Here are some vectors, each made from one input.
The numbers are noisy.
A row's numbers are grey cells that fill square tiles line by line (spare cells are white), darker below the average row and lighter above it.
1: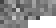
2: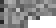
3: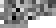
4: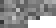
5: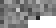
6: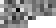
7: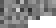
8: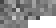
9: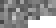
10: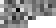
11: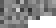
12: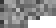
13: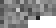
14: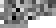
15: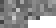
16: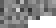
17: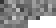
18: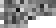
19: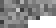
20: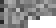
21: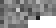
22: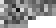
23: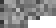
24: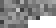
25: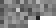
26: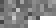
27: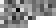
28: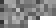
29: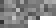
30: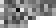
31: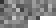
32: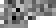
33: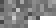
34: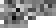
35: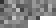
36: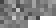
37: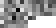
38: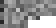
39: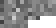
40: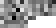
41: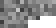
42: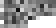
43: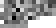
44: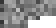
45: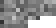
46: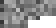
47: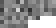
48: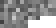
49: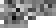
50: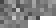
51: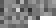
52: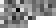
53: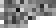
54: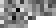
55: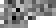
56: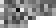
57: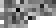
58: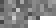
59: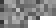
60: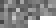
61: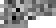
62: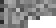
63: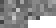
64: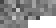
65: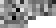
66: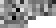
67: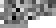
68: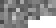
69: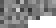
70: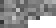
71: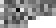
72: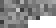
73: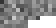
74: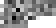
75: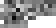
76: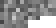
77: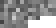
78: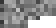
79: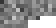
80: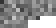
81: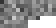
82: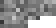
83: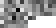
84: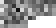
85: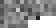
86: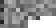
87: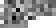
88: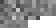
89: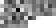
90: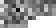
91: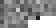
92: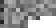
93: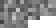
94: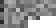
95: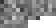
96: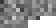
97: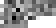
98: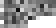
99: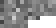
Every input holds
a node of a 10-node tree and a true/false value.
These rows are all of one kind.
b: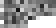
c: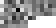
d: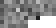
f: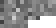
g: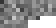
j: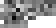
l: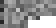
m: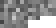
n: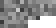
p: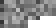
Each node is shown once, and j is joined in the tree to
n.
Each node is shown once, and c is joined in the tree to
f, n and p.
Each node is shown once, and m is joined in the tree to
f.
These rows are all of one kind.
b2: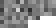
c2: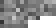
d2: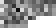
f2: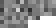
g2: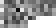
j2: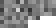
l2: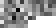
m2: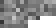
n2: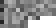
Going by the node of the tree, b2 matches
f2 and j2.
